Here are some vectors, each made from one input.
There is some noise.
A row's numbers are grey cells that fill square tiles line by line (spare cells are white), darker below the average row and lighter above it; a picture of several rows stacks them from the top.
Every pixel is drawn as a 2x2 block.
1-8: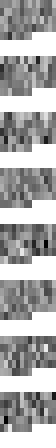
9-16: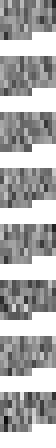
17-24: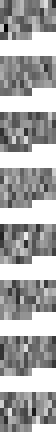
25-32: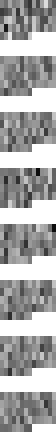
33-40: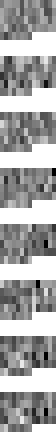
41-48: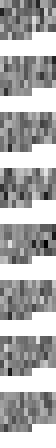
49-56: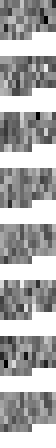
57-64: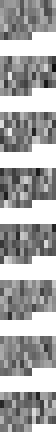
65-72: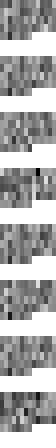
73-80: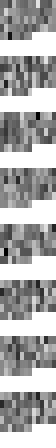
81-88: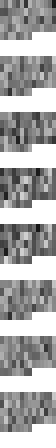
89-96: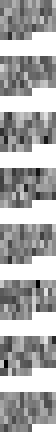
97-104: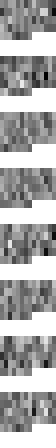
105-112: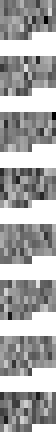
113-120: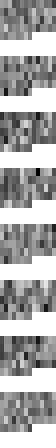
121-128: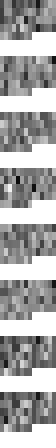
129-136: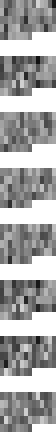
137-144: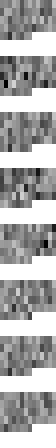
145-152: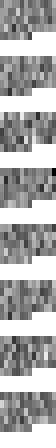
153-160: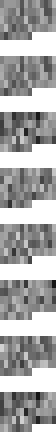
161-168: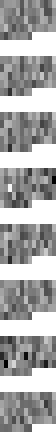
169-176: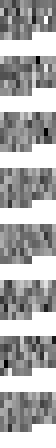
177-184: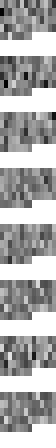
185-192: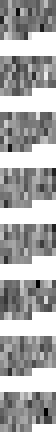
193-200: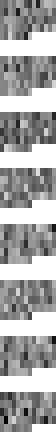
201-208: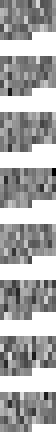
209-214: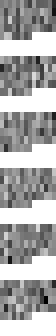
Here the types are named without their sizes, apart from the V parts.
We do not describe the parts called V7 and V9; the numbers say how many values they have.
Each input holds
either a point on a line and a true/false value, or a value of V7 and a value of V9.
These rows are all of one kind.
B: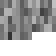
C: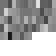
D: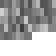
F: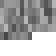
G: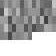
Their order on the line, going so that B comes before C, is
G, F, B, D, C.
